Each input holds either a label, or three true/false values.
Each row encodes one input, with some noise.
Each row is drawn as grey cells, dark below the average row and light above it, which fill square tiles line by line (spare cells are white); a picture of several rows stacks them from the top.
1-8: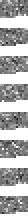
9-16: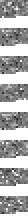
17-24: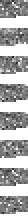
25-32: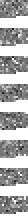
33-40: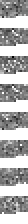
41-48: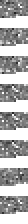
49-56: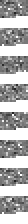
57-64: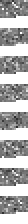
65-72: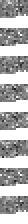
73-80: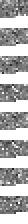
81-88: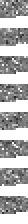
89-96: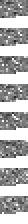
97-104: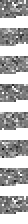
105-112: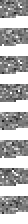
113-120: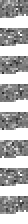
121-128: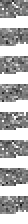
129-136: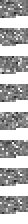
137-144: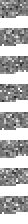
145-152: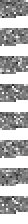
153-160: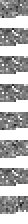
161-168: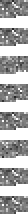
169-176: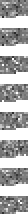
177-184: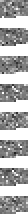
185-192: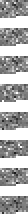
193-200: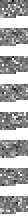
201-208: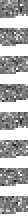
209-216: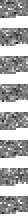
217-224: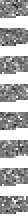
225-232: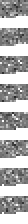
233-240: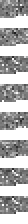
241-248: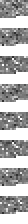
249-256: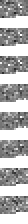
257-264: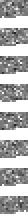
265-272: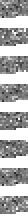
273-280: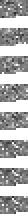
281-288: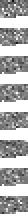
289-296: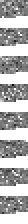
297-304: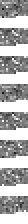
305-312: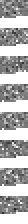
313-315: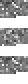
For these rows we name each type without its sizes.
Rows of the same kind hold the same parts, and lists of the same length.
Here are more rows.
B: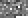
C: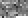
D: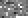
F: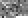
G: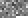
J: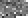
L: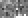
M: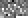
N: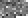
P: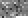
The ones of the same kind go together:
B, D, J, M, N
C, F, G, L, P

